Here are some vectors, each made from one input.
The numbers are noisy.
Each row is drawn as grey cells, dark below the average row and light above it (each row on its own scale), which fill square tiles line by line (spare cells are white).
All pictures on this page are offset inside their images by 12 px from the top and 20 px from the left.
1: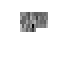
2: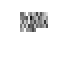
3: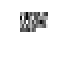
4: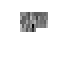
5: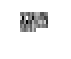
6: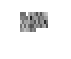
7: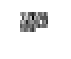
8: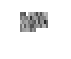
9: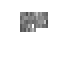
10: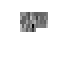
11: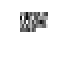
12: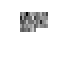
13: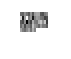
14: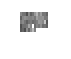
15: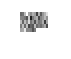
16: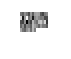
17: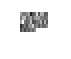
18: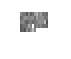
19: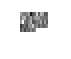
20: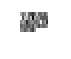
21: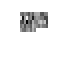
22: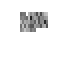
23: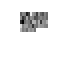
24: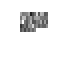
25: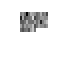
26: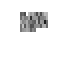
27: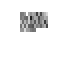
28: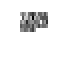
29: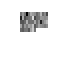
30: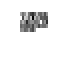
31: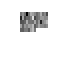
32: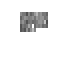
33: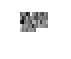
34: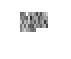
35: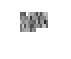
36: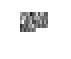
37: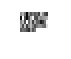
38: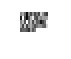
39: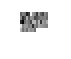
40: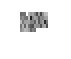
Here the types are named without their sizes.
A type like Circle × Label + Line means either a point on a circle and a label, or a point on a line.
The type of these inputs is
Bool × Bool × Bool + Line.
